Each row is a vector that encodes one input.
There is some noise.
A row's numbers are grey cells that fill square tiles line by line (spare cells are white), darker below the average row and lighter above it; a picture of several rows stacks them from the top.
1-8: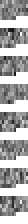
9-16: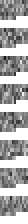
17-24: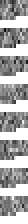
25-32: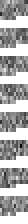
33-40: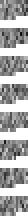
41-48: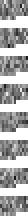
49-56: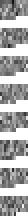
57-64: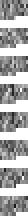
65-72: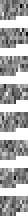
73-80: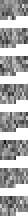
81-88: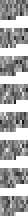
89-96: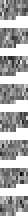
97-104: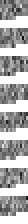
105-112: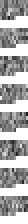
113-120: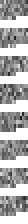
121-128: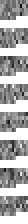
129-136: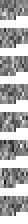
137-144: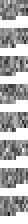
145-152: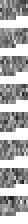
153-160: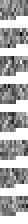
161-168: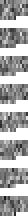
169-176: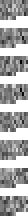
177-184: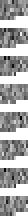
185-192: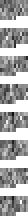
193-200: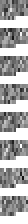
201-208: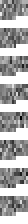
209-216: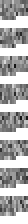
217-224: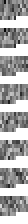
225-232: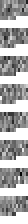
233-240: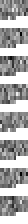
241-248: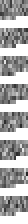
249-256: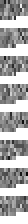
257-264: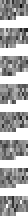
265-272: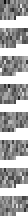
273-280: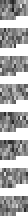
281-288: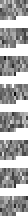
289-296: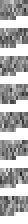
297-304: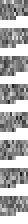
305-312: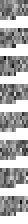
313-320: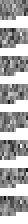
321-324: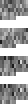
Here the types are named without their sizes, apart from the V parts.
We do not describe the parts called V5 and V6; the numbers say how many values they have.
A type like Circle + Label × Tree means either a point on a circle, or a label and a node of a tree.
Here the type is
Bool × V6 + Label × (Line + V5).
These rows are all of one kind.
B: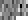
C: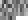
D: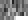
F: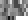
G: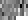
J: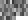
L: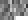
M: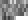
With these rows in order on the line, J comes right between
B and F.
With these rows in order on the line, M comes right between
C and L.
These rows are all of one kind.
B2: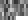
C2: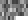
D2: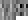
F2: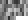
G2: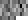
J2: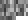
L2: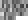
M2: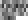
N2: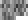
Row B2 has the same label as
C2, D2 and L2.
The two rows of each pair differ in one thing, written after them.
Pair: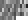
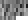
the label
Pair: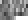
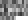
the place on the line
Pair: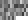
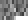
the label
